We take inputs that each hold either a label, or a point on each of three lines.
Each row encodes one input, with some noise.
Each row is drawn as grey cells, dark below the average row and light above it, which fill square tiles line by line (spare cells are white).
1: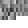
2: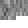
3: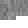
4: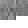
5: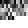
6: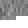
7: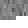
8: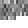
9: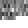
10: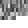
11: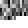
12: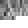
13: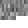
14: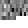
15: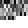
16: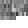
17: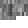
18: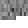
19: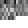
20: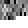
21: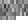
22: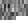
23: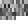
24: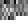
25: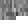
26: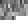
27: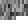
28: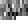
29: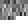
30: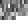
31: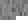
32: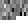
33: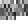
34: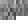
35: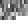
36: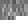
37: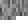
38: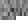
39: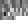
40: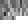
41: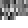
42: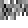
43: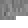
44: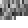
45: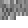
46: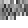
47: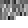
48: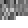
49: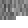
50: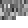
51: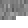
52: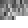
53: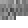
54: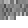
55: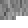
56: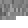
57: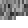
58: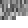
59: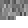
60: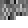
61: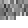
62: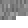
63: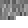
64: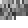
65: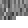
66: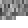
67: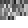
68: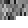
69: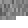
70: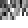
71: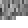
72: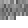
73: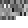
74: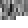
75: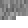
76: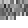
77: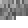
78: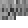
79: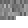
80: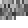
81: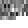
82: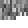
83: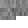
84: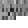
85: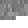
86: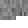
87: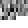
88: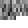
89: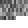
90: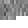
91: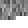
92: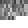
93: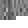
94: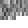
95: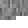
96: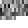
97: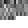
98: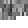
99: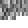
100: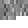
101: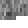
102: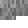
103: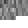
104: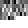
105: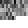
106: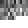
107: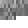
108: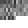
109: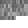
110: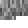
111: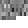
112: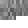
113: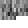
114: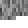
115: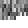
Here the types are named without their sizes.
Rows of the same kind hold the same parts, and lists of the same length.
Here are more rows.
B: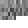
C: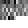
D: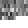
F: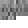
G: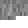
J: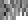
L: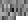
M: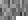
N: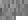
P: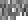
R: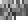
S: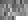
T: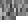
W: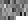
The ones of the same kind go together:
B, F, G, J, L, M, N, R, S, W
C, D, P, T

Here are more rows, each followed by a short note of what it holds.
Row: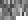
a label
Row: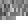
a point on each of three lines
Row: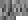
a label
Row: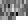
a label
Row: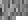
a point on each of three lines
